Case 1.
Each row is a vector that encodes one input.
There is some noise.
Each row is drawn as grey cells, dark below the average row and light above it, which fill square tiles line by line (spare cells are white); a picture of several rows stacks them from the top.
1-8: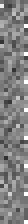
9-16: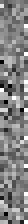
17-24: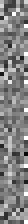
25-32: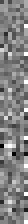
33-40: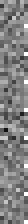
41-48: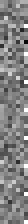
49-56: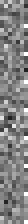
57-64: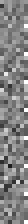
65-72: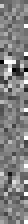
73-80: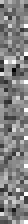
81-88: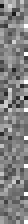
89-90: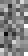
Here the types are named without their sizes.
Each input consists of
three true/false values.
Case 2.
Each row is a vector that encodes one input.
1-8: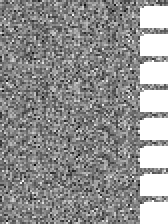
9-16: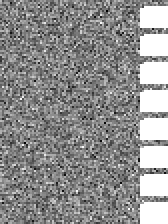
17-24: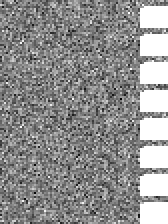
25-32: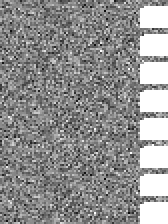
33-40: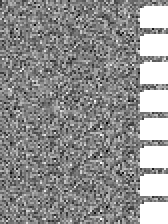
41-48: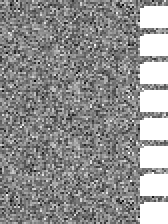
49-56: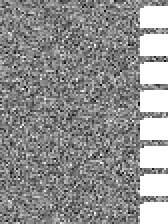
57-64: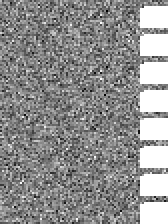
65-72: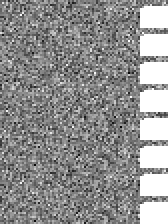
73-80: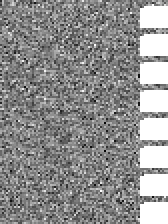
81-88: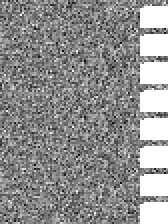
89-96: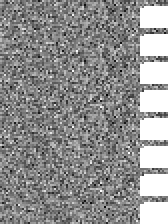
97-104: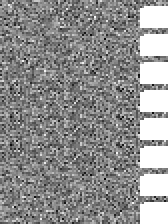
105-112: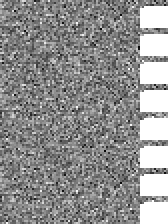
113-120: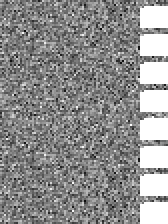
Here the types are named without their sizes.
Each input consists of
a point on a circle.
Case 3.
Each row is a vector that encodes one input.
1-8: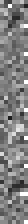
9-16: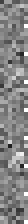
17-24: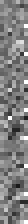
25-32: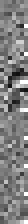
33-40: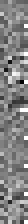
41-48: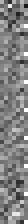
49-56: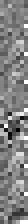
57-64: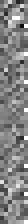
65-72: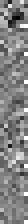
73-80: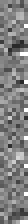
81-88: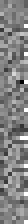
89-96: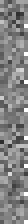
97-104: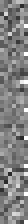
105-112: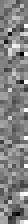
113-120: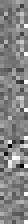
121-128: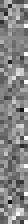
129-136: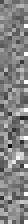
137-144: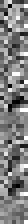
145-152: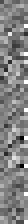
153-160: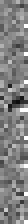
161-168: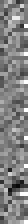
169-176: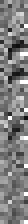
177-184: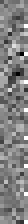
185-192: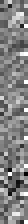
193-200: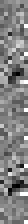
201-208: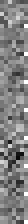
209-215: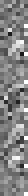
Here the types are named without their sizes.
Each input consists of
a node of a tree.
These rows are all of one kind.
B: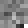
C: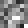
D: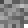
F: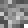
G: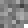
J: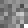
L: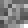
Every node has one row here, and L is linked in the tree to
D.
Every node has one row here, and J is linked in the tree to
G.
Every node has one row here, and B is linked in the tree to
C.
